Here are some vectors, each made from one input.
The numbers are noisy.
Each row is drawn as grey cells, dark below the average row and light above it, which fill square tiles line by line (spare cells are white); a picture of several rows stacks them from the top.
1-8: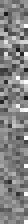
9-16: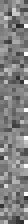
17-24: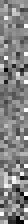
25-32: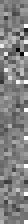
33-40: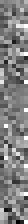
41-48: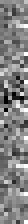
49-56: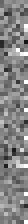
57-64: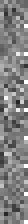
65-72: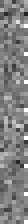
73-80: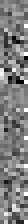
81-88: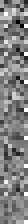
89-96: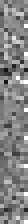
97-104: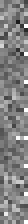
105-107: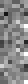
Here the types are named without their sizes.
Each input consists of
either a point on a line, or a node of a tree.
